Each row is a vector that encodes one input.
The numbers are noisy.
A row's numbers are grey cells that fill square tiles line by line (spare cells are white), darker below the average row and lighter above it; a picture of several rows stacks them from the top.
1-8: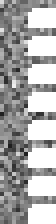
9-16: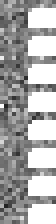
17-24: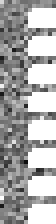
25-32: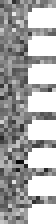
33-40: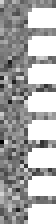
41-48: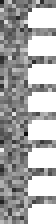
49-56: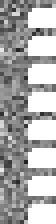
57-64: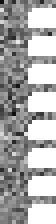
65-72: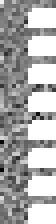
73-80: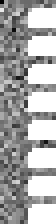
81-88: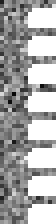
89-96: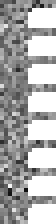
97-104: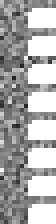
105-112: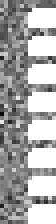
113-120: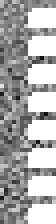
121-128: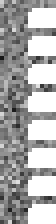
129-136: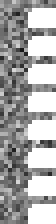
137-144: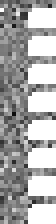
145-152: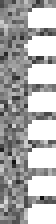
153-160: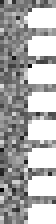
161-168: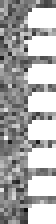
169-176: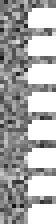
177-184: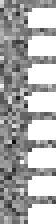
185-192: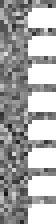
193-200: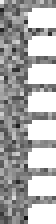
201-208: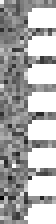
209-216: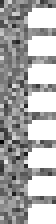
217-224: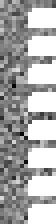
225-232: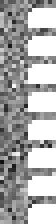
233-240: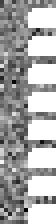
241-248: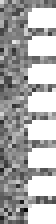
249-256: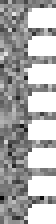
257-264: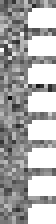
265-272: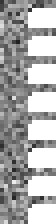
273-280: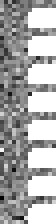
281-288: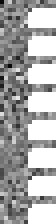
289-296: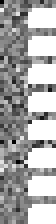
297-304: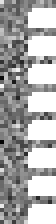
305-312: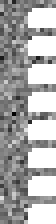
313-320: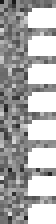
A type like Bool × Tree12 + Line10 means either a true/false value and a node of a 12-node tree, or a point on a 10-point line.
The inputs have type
Bool × Bool × Bool + List2(Circle9).
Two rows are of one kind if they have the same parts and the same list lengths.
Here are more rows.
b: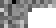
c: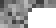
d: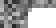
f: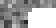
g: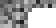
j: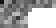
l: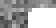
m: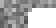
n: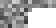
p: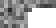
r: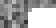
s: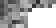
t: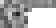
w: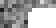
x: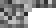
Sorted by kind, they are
b, d, j, p
c, g, s
f, l, m, n, r, t, w
x

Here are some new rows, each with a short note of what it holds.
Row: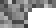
a list of one item
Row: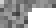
three true/false values
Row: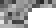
a list of one item
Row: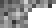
a list of one item
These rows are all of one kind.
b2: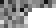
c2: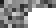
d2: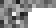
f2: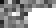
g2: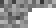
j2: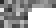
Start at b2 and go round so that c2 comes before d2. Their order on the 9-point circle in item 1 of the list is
b2, f2, c2, d2, g2, j2.
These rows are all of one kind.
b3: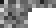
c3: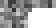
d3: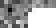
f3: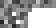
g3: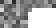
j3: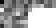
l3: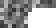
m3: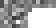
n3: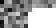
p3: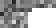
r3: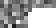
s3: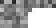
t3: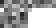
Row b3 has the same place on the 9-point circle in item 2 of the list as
g3, l3 and p3.
